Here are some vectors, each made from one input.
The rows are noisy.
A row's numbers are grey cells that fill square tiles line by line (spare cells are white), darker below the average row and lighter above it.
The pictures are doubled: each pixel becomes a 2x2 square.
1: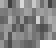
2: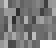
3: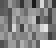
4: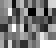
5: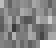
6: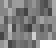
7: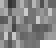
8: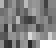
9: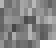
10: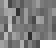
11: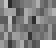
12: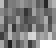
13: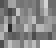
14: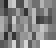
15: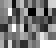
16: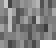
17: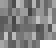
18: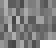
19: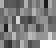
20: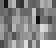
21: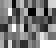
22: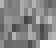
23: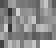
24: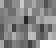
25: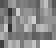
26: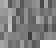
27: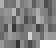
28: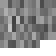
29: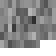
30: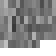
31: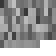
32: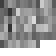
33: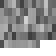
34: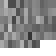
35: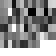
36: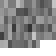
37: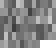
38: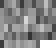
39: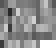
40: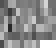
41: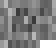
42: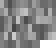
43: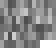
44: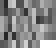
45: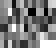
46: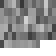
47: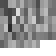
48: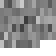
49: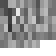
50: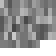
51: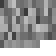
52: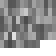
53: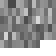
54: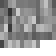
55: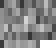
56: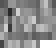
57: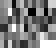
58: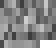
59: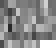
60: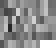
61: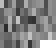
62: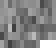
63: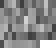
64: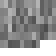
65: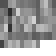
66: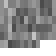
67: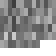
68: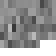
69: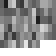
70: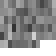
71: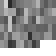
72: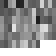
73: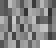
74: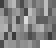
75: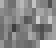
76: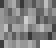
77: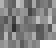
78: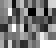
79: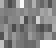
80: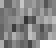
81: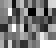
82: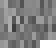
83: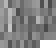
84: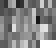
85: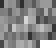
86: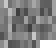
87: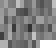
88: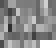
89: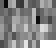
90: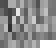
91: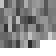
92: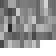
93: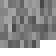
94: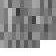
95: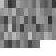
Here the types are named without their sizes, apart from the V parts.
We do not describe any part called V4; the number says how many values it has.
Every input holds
a list of items, each a point on a line and a value of V4.
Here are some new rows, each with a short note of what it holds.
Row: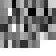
the empty list
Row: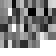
the empty list
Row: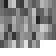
a list of one item
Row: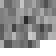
a list of two items
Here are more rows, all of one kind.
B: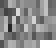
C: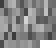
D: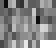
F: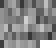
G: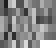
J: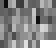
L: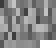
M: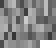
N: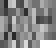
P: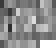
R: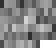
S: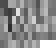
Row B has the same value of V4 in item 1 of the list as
P and S.
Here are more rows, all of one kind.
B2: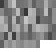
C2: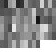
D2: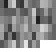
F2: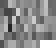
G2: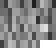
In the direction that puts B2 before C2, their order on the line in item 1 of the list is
B2, F2, D2, G2, C2.
